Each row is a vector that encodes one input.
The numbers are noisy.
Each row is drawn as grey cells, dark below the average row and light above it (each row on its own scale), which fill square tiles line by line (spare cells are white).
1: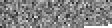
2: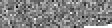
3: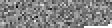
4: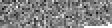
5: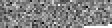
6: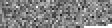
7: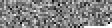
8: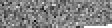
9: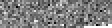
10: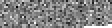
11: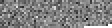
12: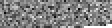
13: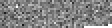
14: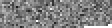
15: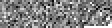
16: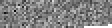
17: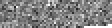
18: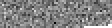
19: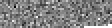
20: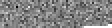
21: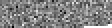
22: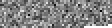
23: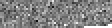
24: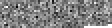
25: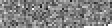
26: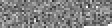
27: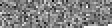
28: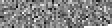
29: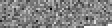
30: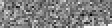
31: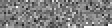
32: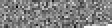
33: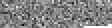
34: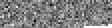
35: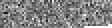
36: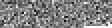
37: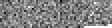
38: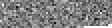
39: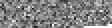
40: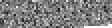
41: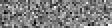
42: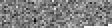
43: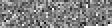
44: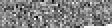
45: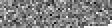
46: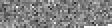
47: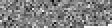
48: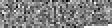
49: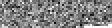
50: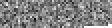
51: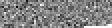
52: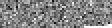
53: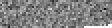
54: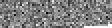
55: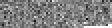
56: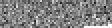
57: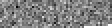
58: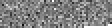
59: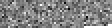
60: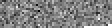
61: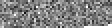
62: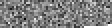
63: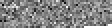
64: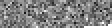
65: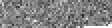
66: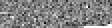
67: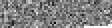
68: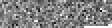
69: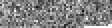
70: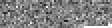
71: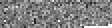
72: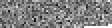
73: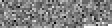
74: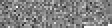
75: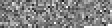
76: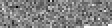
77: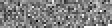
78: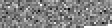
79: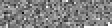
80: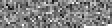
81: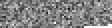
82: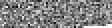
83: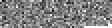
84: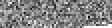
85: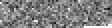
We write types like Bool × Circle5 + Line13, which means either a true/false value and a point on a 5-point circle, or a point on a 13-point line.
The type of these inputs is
Bool × (Label4 + Line5).
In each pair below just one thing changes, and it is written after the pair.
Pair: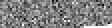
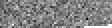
the true/false value
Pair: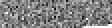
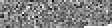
the label
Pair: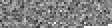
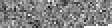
the label
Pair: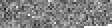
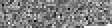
the label
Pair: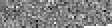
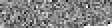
the true/false value
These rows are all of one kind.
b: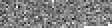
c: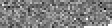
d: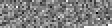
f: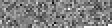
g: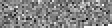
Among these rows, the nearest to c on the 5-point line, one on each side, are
d and f.
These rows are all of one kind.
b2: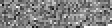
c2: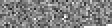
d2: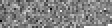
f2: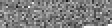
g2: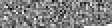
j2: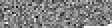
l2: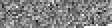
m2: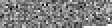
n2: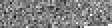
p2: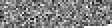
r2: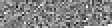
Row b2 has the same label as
c2, g2 and n2.
